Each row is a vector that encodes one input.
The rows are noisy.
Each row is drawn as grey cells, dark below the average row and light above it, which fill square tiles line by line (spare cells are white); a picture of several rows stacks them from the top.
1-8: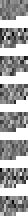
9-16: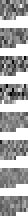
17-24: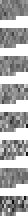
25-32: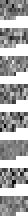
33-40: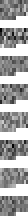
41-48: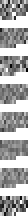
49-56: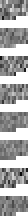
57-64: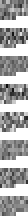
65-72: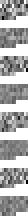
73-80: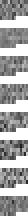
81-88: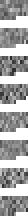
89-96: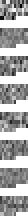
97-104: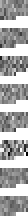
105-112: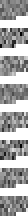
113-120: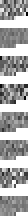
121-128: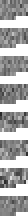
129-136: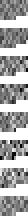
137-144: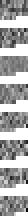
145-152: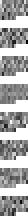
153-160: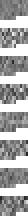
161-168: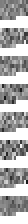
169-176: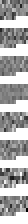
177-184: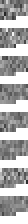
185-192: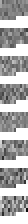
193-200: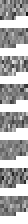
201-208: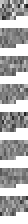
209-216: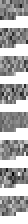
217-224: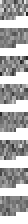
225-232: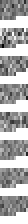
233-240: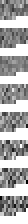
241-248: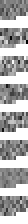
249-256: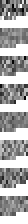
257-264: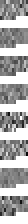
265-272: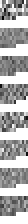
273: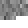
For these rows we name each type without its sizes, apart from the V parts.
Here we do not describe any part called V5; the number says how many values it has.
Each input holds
three true/false values, together with a list of items, each a point on a line and a value of V5.
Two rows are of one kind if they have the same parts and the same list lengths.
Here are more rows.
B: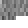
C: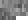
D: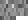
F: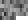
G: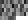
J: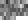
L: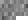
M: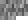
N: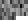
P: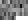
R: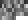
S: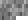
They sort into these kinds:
B, C, G, J, L, N, P, S
D, R
F, M

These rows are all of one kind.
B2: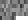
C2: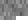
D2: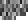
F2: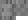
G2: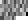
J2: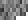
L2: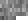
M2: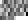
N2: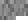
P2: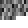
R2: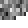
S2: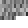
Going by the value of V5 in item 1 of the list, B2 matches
F2, G2, N2 and R2.
